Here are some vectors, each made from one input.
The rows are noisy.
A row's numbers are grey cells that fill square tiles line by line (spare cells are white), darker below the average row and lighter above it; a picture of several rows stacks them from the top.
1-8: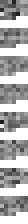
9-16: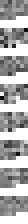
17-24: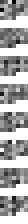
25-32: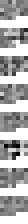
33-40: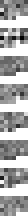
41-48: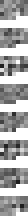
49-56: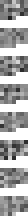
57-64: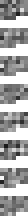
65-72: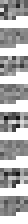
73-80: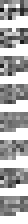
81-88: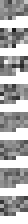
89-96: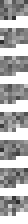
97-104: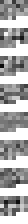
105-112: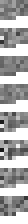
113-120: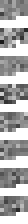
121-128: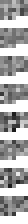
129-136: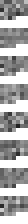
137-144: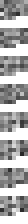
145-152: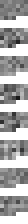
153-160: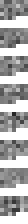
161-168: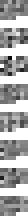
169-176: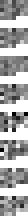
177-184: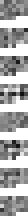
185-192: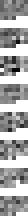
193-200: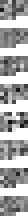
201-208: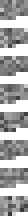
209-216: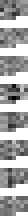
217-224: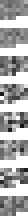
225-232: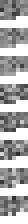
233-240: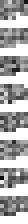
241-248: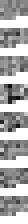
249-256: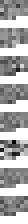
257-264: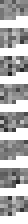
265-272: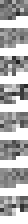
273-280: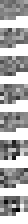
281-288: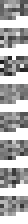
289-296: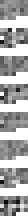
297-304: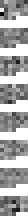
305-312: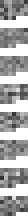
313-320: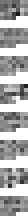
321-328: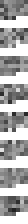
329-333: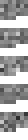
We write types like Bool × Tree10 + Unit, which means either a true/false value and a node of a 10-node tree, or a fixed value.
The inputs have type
Line10 + List2(Line6).
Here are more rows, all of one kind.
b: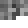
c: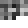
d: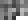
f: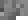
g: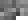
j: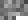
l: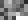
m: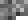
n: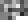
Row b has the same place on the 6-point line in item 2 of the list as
j, l and n.
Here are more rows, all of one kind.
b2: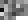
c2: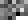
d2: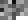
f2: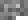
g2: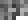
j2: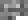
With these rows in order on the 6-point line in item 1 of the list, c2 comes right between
g2 and j2.
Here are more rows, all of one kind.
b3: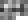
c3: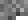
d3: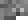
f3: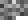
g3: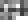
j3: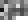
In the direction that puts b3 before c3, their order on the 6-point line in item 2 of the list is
g3, b3, j3, c3, d3, f3.
